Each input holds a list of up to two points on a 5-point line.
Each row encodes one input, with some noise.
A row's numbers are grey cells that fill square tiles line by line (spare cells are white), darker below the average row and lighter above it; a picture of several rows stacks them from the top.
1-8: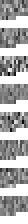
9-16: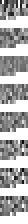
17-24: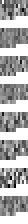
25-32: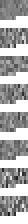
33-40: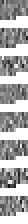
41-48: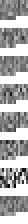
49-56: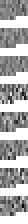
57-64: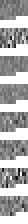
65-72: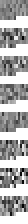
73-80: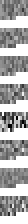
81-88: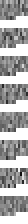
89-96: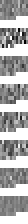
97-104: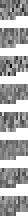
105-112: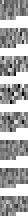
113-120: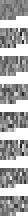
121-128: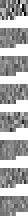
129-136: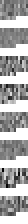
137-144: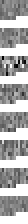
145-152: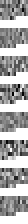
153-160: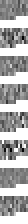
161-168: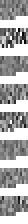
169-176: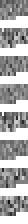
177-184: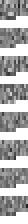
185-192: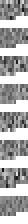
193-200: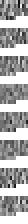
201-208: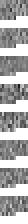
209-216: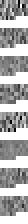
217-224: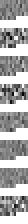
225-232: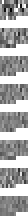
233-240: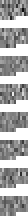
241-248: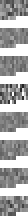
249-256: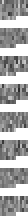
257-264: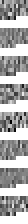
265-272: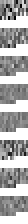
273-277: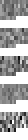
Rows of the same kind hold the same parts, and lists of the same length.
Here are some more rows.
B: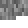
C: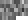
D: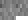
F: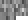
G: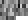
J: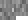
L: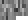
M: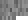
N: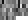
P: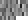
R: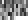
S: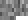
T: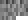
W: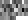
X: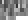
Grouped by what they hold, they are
B, C, J, L, M, N, P, S, X
D, F, G, R
T, W

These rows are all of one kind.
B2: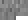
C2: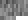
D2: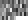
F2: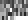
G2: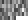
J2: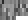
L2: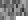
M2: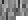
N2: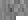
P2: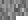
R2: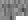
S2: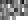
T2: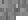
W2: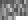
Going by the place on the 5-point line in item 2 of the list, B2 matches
J2, N2, S2 and W2.
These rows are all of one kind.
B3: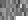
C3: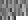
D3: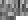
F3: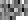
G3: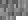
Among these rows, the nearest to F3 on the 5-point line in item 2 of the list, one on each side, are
D3 and G3.
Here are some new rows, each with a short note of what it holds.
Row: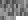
a list of two items
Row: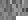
the empty list
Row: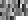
a list of one item
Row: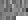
the empty list
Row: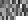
the empty list
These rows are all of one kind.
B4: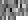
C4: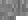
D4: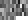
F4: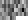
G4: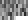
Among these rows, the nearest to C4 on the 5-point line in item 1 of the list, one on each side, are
B4 and F4.
